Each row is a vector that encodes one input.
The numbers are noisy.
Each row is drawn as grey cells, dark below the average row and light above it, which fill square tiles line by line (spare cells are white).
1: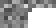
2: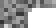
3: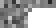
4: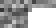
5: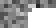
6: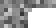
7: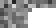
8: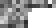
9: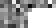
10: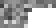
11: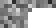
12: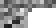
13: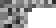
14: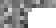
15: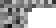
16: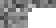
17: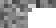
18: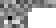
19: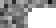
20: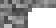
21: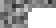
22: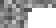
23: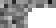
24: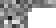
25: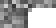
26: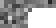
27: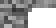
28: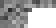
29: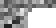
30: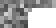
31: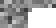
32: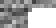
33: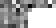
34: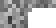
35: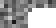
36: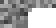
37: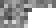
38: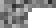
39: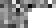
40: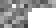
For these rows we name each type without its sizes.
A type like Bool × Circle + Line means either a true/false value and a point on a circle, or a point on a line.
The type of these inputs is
(Bool × Bool × Bool + Unit) × Line.
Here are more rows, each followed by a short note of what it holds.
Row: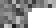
a point on a line and three true/false values
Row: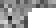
a point on a line and three true/false values
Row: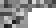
a point on a line
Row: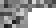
a point on a line
